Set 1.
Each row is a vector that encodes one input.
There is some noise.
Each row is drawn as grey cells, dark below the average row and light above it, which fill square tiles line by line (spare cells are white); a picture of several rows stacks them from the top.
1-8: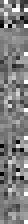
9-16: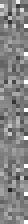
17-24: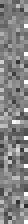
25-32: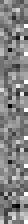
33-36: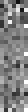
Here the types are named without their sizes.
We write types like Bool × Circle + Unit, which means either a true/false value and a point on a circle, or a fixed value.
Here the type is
Tree.
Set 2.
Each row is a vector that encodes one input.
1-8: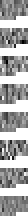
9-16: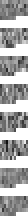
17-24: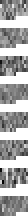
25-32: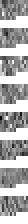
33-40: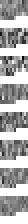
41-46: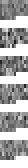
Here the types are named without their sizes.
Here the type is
Bool × Bool × Bool + Unit.
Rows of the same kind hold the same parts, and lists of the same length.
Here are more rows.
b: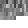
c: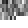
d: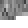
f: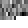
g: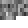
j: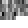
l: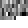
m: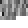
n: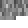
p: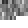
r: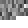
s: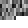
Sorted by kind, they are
b, c, d, g, j, m, n, p
f, l, r, s

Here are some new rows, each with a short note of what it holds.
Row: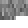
three true/false values
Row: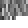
three true/false values
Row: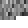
a fixed value
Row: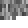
three true/false values
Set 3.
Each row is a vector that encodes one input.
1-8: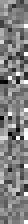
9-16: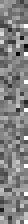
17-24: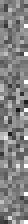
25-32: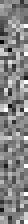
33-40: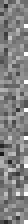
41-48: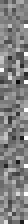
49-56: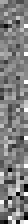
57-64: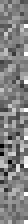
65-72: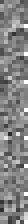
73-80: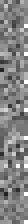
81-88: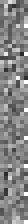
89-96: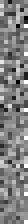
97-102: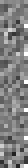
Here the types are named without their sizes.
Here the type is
Line.
